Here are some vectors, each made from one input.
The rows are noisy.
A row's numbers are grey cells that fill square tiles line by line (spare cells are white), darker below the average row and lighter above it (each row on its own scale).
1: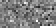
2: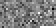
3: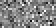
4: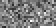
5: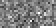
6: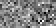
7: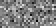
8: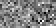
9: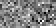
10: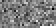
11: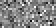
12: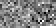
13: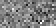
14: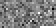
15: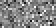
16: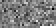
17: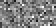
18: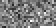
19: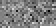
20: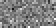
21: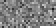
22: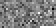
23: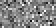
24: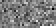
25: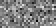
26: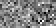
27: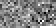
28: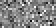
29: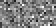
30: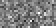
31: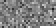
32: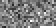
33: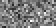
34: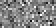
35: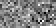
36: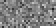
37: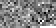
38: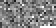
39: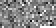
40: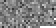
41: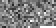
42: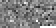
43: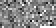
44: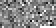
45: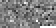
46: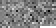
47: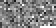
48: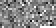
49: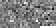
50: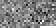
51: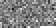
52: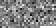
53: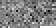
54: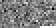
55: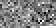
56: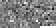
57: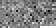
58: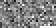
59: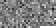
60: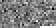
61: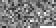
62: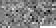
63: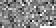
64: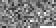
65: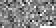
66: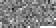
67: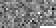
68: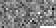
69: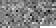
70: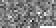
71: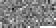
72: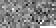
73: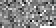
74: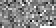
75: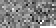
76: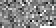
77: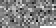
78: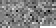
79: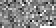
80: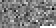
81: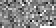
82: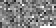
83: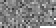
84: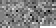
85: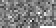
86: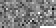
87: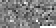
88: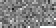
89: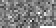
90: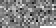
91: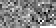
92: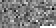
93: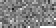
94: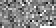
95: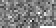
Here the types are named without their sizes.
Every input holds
either a point on a line, or a node of a tree.
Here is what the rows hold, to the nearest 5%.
About 55% of them hold a point on a line. The rest hold a node of a tree.
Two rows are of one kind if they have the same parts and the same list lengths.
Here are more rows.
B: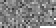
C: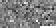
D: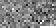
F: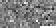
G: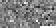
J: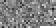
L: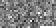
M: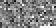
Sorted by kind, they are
B, C, F, G, J, L
D, M

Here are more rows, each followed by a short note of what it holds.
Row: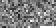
a node of a tree
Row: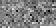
a point on a line
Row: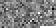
a node of a tree
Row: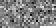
a point on a line
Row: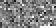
a point on a line
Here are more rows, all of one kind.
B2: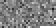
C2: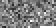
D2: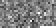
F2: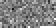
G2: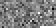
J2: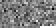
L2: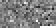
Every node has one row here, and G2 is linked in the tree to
B2, D2 and J2.
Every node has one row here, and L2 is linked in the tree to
J2.
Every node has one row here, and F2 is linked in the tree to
B2.
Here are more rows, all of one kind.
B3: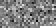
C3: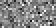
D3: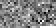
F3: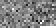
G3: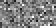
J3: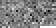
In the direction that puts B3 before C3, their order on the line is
D3, F3, J3, B3, G3, C3.
